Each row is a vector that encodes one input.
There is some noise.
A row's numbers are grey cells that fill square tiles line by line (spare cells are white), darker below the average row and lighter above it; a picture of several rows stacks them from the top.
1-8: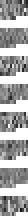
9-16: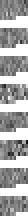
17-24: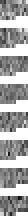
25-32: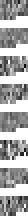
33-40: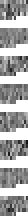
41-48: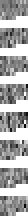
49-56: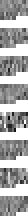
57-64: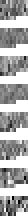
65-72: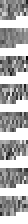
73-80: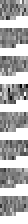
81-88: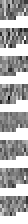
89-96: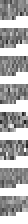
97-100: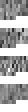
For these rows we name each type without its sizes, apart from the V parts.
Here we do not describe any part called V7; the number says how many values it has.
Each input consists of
a label and a value of V7, together with either a fixed value, or four true/false values.
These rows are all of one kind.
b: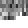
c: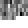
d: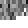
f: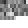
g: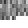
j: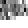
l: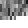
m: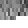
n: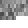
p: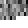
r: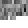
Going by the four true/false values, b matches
c, f, l and n.
